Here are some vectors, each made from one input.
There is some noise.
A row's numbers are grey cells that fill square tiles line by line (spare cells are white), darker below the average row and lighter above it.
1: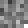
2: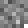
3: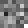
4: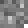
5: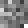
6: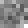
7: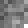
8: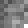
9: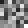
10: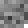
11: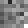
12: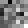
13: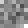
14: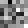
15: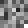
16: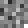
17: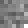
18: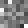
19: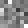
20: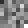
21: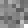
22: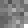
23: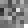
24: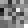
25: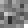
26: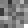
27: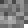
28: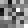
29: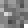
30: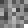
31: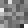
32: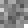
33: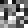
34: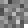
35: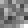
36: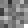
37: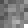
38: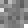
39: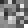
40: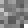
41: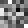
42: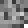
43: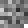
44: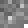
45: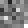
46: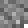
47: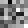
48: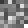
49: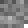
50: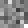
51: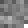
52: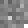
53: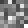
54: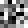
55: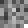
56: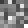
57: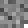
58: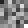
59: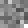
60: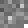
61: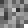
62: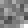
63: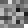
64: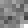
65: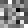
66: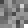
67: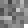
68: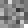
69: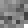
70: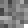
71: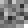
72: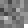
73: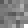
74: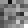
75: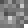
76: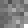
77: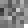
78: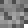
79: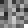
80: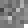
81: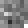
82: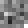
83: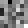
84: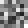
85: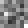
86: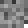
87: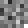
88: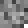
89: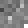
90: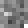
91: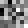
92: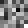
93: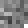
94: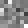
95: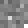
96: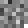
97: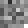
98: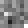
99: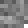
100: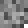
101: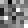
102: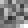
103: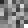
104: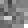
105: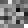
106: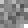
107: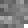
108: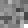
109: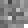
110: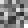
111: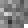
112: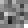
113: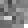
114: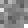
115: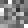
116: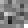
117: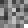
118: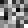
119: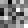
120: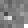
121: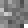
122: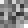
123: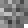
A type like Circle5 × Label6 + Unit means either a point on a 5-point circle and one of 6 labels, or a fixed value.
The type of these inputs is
Circle9 + Tree13.
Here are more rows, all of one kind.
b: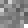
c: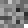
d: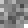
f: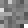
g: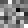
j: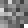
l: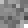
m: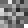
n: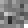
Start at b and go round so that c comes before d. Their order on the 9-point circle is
b, l, g, c, n, m, j, f, d.
